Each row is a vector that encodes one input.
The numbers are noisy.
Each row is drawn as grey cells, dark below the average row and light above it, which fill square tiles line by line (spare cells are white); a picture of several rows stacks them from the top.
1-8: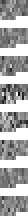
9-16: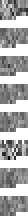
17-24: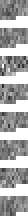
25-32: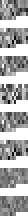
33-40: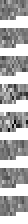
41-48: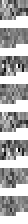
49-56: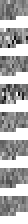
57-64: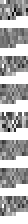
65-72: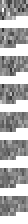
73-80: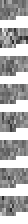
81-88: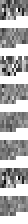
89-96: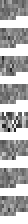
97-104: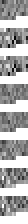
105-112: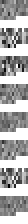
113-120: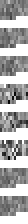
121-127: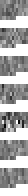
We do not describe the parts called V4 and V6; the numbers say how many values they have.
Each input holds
either a point on a 5-point line, or a true/false value, a value of V4 and a value of V6.
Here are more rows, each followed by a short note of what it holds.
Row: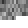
a true/false value, a value of V4 and a value of V6
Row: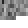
a true/false value, a value of V4 and a value of V6
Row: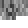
a true/false value, a value of V4 and a value of V6
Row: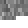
a true/false value, a value of V4 and a value of V6
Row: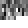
a point on a 5-point line
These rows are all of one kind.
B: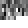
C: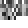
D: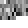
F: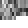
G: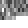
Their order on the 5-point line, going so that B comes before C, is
B, G, F, D, C.
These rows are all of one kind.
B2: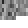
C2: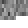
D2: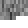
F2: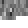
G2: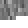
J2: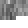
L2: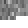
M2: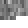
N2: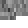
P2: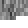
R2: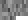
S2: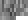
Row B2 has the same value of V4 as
L2 and P2.
